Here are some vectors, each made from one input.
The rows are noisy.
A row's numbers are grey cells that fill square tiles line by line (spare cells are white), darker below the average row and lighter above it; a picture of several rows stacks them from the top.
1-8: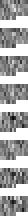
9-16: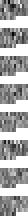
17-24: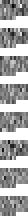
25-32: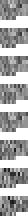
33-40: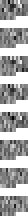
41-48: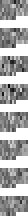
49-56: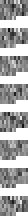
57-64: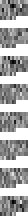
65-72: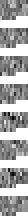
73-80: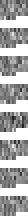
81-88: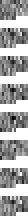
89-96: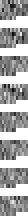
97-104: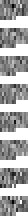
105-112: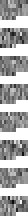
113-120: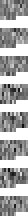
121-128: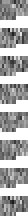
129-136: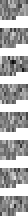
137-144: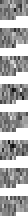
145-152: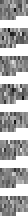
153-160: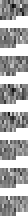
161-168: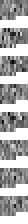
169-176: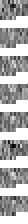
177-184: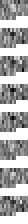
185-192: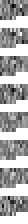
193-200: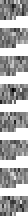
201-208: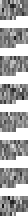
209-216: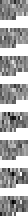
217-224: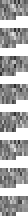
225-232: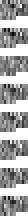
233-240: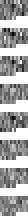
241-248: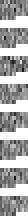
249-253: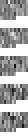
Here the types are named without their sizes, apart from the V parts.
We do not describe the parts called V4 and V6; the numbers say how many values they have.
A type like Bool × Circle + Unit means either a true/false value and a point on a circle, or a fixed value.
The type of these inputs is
Label × (Label × V4 + Unit) + Tree × V6.
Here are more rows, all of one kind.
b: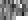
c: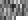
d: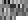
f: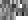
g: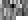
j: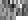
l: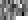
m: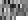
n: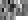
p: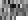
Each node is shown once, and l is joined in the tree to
b and n.
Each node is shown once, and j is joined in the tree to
f and g.
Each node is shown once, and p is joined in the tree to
m.
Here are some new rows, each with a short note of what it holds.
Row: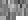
two labels and a value of V4
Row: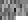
a label
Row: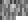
a label
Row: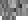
two labels and a value of V4
